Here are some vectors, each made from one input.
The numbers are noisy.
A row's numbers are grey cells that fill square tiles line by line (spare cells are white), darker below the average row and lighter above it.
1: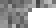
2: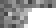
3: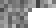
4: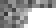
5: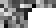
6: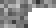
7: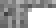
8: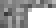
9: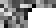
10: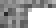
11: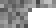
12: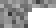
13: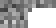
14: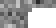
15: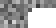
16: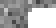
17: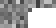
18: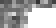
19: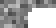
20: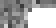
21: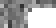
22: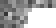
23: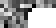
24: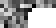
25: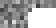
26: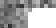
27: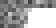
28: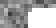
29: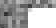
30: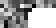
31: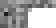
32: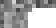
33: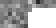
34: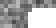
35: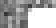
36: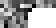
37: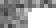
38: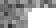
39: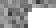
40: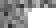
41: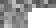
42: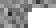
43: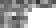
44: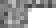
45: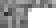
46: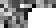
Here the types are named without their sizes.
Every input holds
a list of points on a circle.
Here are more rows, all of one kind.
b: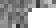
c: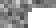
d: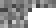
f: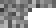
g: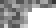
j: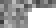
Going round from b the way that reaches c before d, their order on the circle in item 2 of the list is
b, f, c, j, d, g.
